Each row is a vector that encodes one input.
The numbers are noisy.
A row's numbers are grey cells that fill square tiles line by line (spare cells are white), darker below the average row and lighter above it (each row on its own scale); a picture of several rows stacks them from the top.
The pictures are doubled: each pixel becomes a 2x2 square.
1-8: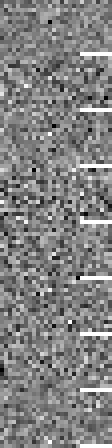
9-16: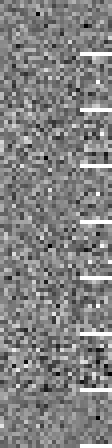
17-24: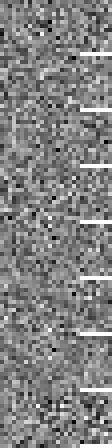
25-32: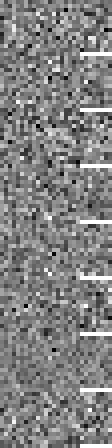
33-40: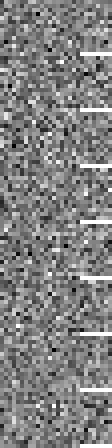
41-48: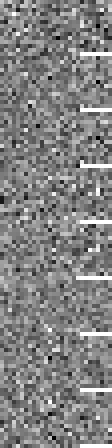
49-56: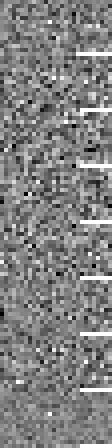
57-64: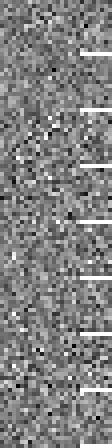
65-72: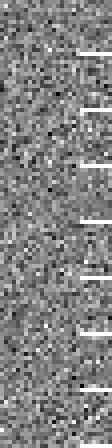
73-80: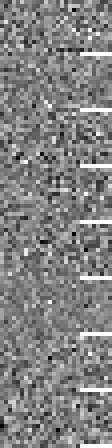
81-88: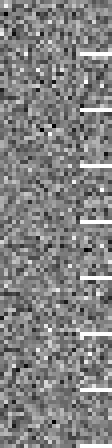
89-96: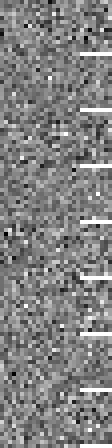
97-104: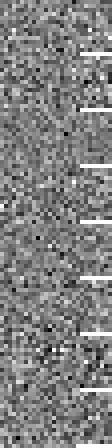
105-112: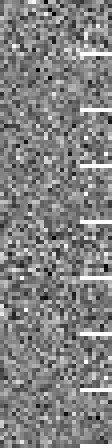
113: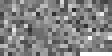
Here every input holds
a point on a 10-point circle, together with a list of up to two points on a 6-point circle.
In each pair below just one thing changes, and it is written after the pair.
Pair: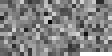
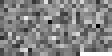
the place on the 10-point circle
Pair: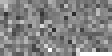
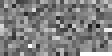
the place on the 6-point circle in item 1 of the list
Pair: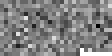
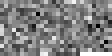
the place on the 10-point circle
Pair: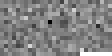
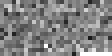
the place on the 6-point circle in item 1 of the list
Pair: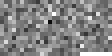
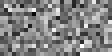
the place on the 10-point circle
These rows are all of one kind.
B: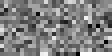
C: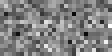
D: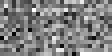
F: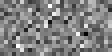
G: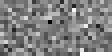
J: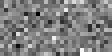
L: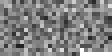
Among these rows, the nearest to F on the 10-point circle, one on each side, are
B and C.
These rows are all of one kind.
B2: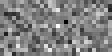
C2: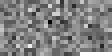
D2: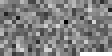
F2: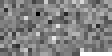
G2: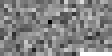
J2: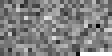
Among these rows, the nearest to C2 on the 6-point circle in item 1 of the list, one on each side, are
G2 and J2.
